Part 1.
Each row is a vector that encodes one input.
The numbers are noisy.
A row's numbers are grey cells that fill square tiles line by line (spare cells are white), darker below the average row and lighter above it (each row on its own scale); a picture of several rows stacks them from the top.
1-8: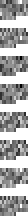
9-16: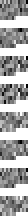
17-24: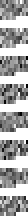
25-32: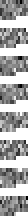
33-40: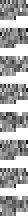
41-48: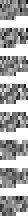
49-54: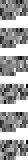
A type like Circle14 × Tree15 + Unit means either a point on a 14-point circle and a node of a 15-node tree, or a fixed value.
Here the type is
Bool × Bool × Bool.
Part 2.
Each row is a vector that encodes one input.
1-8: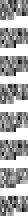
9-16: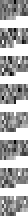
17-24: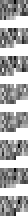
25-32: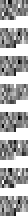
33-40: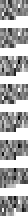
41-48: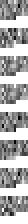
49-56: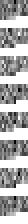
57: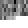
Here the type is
Line6.
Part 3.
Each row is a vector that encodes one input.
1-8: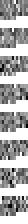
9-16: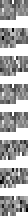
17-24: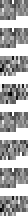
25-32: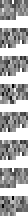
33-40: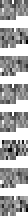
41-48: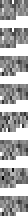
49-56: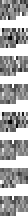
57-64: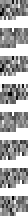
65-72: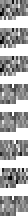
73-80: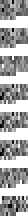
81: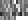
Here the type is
Bool × Bool × Bool + Unit.
